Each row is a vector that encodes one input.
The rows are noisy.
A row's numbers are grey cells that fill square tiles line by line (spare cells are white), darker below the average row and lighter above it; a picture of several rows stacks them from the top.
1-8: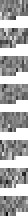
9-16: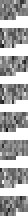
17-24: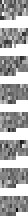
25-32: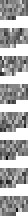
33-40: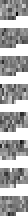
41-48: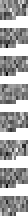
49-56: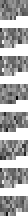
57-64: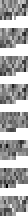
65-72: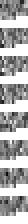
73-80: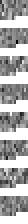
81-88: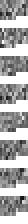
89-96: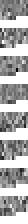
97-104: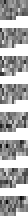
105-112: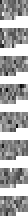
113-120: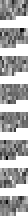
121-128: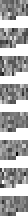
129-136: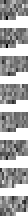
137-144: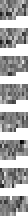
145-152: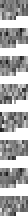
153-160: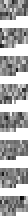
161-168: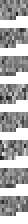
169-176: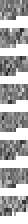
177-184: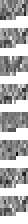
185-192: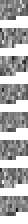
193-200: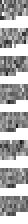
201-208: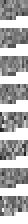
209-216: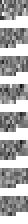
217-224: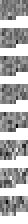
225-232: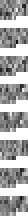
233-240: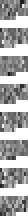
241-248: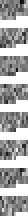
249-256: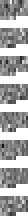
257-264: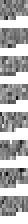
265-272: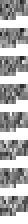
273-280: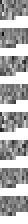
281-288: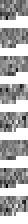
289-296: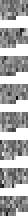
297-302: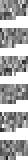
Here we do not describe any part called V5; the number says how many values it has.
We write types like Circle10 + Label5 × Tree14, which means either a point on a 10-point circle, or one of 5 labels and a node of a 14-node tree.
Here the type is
(Line4 × Line6 + Line7) × Line7 × Line7 + Tree7 + V5.
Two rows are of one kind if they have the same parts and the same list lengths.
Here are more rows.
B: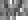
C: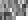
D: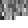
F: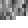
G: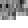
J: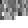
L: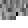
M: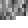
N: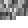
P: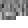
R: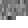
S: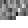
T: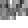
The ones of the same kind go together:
B, G, T
C, F, M, N
D, J
L, P, R, S

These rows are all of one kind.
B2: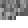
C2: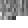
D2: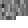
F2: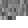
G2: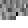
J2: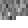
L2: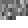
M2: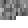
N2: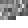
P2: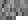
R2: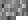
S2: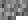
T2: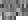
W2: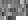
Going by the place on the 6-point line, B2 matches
D2, R2, S2 and T2.
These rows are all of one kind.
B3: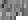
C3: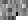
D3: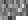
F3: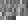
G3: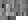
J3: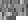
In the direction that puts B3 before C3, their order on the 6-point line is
F3, J3, D3, G3, B3, C3.
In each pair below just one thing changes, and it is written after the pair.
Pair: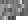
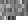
the place on the 4-point line
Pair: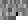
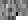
the place on one of the two 7-point lines
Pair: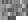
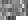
the place on one of the two 7-point lines
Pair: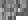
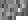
the place on one of the two 7-point lines
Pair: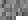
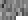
the place on one of the two 7-point lines
